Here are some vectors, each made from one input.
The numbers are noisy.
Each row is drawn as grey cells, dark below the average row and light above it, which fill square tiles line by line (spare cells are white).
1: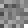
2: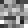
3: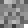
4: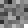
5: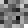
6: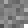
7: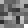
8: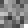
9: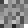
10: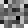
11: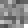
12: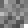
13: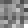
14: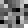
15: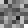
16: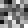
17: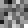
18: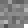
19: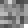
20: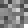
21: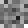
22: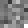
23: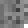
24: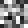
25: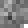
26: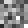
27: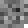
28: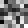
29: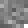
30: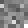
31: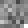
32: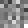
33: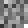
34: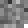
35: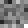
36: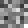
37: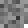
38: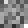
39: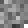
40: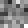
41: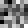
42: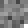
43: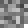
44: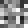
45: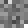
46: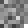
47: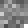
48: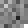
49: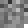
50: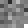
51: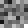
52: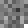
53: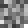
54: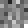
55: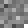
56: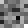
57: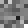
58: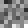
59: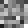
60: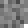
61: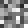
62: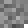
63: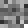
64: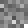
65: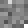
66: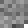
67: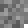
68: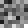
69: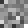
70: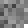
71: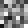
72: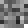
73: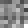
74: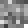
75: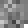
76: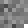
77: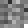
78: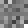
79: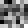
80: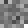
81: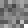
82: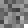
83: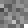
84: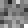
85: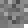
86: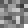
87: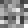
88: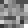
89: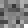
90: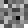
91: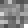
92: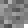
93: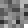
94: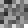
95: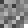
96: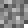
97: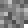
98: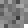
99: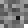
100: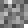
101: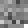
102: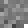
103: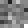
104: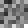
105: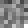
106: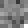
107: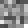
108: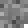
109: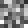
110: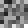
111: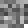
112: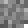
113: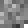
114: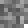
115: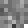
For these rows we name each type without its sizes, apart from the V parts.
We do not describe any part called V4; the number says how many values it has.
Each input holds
a point on a line and a value of V4, together with either a fixed value, or four true/false values.
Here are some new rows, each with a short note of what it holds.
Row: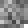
a point on a line, four true/false values and a value of V4
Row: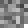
a point on a line and a value of V4
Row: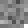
a point on a line, four true/false values and a value of V4
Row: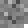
a point on a line, four true/false values and a value of V4
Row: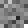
a point on a line, four true/false values and a value of V4
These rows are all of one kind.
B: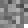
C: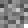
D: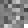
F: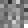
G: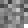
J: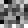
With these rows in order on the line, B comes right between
C and G.
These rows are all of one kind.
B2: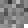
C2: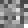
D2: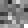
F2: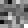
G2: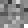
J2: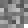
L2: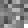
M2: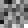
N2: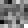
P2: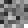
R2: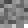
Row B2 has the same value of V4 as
G2 and J2.
